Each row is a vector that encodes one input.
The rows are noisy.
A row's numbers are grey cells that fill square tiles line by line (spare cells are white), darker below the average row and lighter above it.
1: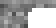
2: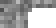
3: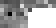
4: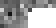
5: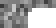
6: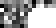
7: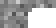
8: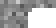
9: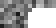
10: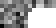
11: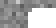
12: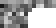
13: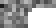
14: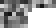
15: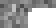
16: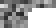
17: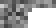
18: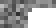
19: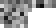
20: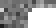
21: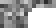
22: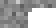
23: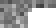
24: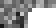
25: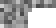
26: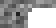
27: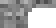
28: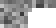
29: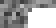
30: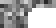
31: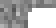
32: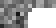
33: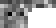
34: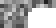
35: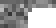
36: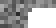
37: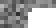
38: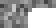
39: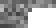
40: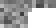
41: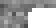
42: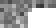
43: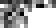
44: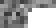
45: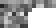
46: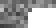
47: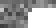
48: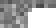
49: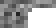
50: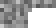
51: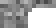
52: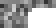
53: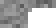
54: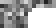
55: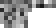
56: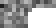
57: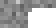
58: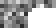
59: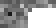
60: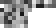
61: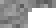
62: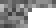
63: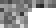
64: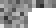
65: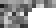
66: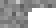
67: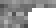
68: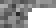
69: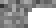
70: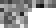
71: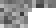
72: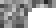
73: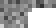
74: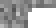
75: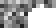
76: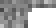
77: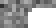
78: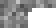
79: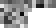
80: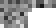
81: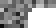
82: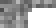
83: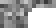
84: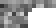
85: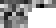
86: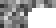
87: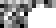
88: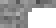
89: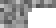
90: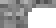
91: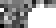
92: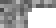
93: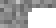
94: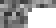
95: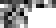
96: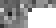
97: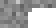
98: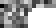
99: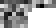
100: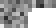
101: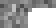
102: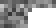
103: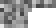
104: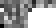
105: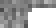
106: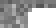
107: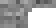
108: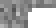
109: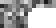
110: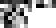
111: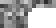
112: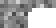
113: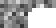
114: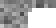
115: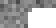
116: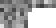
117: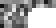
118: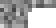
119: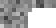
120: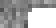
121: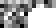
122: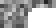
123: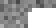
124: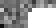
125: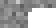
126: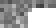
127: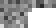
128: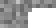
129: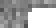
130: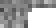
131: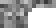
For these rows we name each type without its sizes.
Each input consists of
either a point on a line, or three true/false values.
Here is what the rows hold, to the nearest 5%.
About 30% of them hold a point on a line. The rest hold three true/false values.
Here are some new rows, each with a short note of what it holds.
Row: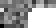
a point on a line
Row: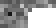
a point on a line
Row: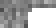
three true/false values
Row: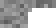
three true/false values
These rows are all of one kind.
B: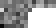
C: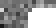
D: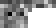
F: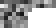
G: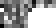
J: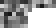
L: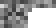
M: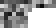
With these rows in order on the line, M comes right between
F and J.
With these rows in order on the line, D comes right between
C and G.
